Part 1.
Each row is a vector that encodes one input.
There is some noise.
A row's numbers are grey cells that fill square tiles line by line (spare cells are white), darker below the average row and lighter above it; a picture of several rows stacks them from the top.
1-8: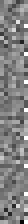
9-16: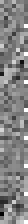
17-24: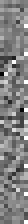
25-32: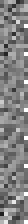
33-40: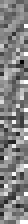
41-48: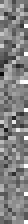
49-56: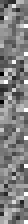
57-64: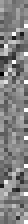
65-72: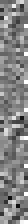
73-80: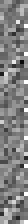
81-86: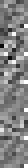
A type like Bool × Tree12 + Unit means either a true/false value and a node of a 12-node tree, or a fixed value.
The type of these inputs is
Line6 + Tree9.
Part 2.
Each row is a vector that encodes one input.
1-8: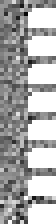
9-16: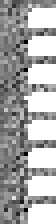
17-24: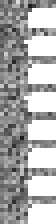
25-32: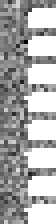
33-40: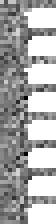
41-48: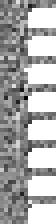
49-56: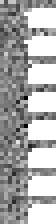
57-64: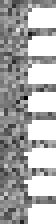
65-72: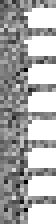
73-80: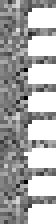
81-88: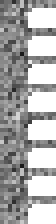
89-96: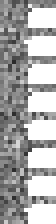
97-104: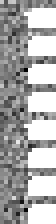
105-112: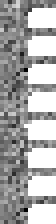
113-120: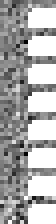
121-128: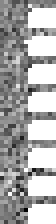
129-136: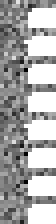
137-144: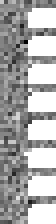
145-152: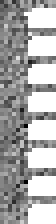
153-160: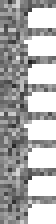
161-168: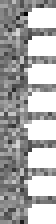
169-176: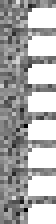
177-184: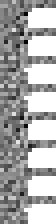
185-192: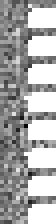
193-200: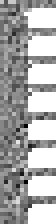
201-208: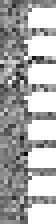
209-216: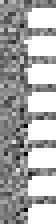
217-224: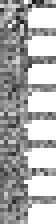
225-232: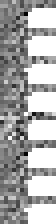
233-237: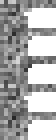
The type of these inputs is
Bool × Label5 + Unit.
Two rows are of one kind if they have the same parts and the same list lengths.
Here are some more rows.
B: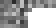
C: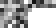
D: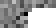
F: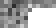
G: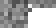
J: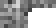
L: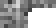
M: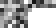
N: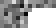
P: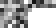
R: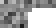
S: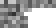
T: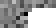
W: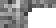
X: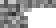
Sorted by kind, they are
B, D, F, G, J, L, N, R, S, T, W, X
C, M, P

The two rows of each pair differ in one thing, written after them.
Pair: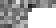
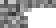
the label
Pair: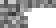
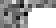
the label
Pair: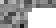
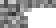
the true/false value
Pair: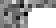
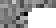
the true/false value
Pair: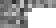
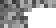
the true/false value
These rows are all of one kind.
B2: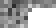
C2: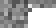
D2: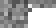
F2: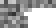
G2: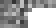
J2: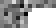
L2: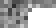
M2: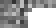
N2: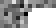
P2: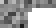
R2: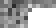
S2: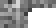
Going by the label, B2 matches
C2, D2, L2 and R2.
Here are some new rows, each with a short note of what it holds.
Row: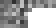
one of 5 labels and a true/false value
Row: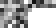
a fixed value
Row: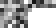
a fixed value
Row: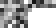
a fixed value
